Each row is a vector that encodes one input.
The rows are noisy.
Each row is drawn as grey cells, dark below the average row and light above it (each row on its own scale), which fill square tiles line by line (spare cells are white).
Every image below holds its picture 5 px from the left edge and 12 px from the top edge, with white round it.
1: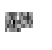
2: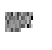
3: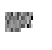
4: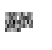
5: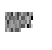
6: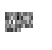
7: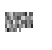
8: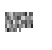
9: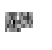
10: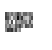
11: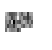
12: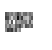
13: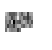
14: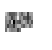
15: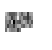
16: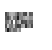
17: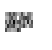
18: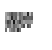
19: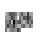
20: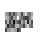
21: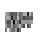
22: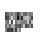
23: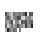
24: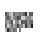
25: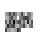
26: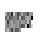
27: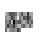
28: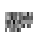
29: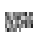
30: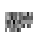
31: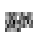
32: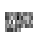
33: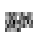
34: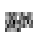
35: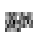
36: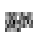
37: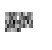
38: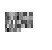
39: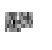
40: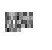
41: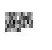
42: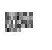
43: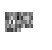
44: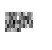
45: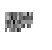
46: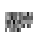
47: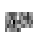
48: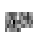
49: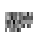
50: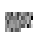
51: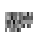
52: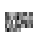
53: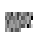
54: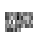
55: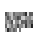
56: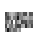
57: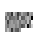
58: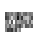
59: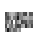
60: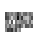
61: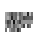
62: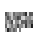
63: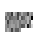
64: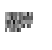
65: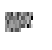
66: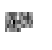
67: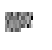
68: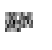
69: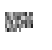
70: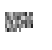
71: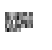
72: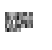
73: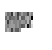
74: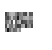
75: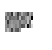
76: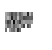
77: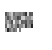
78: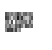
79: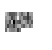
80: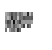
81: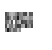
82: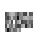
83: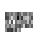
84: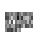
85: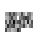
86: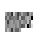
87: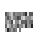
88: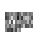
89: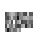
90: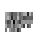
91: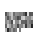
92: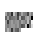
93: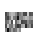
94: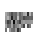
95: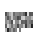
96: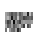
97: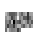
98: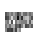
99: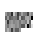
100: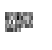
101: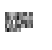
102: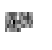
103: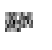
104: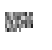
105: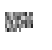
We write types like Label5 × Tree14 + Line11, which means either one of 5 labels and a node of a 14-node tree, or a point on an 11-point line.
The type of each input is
Line7.
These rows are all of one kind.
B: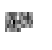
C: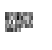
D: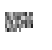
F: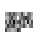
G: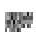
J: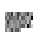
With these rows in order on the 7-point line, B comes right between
F and G.
